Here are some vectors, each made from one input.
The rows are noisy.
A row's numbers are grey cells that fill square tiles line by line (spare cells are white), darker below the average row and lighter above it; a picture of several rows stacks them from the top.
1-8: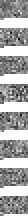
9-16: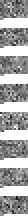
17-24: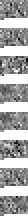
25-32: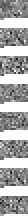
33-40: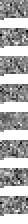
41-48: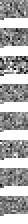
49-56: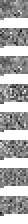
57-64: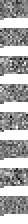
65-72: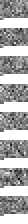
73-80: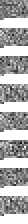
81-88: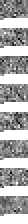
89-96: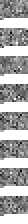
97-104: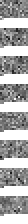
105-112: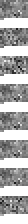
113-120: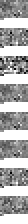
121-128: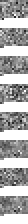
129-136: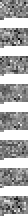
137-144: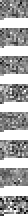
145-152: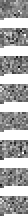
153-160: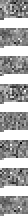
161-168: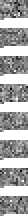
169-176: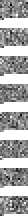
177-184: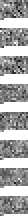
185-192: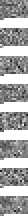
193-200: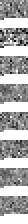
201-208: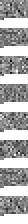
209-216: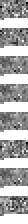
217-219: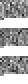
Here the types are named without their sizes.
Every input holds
a list of points on a circle.
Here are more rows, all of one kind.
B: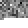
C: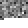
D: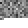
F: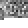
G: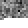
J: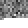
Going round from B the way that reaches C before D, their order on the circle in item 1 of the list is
B, F, C, G, J, D.
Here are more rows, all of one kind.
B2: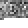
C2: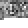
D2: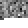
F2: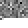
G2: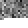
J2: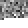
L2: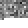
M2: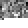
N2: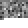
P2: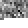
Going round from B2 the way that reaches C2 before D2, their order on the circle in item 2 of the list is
B2, F2, C2, N2, M2, D2, L2, J2, P2, G2.
